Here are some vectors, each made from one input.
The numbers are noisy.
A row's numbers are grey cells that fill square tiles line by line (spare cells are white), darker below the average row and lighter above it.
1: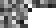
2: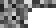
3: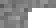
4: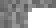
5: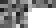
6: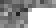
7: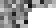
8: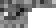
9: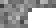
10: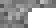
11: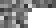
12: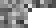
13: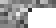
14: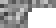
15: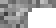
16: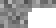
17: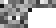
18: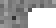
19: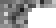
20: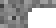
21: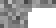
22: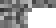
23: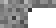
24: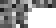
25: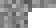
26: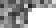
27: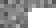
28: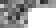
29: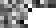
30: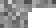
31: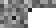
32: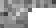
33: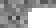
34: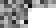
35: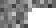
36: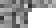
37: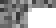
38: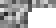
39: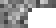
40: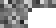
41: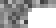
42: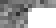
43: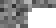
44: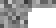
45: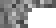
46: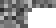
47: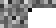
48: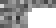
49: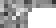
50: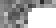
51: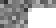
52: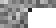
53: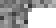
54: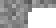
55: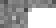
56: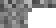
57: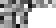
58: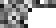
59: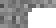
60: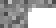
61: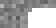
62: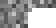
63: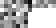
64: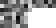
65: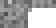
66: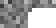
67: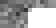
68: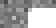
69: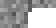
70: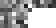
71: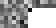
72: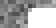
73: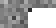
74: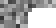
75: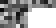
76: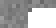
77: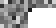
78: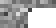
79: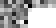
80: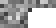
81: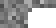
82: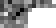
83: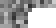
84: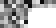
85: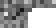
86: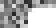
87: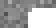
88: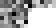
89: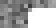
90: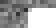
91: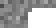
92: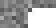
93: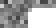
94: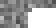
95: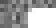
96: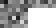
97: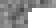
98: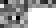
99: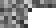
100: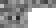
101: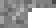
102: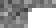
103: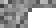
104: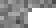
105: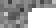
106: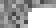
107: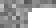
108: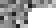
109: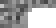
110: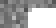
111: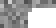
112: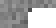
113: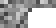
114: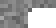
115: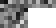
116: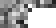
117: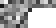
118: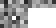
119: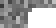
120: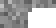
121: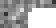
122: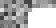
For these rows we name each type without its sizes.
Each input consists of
a point on a line and a true/false value.
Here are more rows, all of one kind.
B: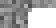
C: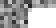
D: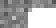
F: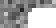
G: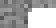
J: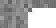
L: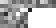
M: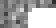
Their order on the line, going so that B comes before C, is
L, B, C, G, D, M, J, F.
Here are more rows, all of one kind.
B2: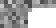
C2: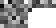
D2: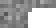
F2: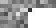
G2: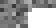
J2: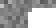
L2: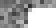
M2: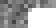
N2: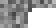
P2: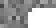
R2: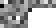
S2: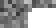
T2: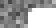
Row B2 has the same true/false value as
F2, J2 and N2.
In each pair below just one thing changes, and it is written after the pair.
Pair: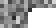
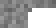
the place on the line
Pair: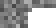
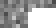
the place on the line
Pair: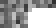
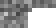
the true/false value
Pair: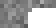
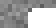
the true/false value
